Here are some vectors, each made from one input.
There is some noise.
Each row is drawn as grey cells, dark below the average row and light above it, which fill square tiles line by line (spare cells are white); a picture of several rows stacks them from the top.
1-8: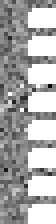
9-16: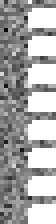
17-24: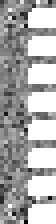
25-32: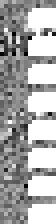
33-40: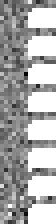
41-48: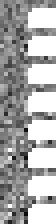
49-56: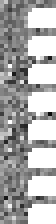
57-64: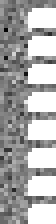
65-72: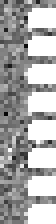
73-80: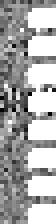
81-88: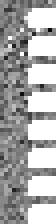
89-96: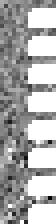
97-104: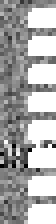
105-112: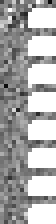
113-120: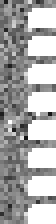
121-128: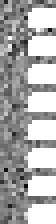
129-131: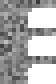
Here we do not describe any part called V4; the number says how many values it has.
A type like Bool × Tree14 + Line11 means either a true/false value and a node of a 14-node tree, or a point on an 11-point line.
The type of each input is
List3(Bool × V4).
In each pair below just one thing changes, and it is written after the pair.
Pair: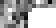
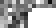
the value of V4 in item 1 of the list
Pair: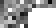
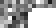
the true/false value in item 1 of the list
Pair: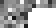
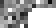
the value of V4 in item 1 of the list
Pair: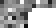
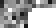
the value of V4 in item 1 of the list
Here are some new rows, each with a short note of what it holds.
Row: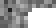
a list of three items
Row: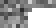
a list of two items
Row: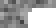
a list of three items
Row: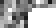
a list of one item
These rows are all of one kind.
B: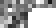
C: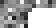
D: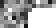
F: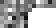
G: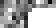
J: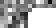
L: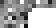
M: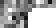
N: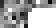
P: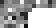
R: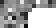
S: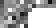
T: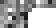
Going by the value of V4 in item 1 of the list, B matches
J and S.
